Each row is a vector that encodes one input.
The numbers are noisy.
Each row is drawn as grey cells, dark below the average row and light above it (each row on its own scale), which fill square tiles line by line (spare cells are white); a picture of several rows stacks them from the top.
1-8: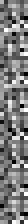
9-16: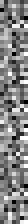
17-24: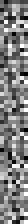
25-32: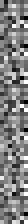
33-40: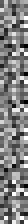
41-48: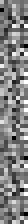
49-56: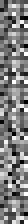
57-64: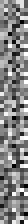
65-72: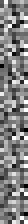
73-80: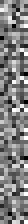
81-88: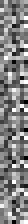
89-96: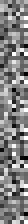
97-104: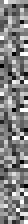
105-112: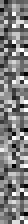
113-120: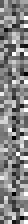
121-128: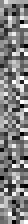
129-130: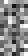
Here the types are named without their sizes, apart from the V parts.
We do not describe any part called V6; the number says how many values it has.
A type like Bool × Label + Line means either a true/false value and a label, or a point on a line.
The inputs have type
Bool × V6 + Line.
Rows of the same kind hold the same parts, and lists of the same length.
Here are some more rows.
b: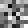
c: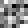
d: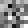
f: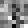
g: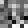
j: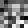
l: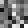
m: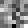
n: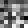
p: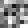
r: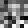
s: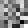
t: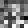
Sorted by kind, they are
b, c, d, f, m, p, s
g, j, l, n, r, t

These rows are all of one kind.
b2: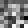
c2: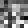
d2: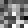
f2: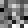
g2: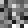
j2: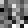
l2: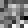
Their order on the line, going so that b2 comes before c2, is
j2, g2, f2, l2, b2, d2, c2.
